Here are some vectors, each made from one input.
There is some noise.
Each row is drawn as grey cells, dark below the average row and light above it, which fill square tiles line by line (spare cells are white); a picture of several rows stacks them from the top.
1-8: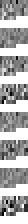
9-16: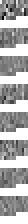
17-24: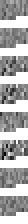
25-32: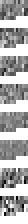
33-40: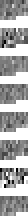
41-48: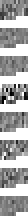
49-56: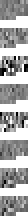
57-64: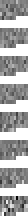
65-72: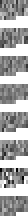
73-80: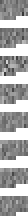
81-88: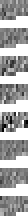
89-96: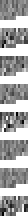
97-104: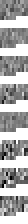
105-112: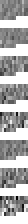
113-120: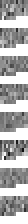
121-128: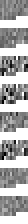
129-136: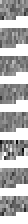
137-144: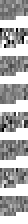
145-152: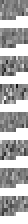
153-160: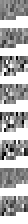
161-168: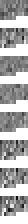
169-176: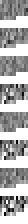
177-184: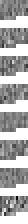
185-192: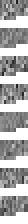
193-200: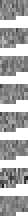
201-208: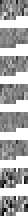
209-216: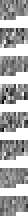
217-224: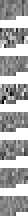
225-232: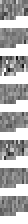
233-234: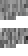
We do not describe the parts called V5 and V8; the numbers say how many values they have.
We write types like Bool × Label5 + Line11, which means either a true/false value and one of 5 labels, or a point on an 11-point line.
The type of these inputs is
Bool × ((Line7 + V5) × V8 + Tree9).
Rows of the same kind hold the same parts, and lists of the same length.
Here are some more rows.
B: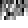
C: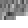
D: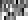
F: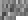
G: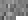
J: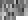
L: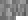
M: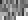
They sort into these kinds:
B, C
D, G, M
F, J, L

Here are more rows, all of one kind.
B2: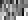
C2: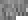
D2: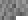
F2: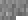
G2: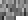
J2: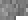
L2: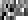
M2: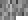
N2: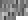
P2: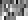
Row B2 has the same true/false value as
C2 and L2.
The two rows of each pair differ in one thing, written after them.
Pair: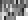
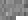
the value of V5
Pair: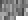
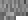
the value of V8
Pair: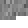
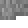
the value of V5
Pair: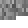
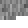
the value of V5
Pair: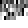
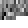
the value of V5
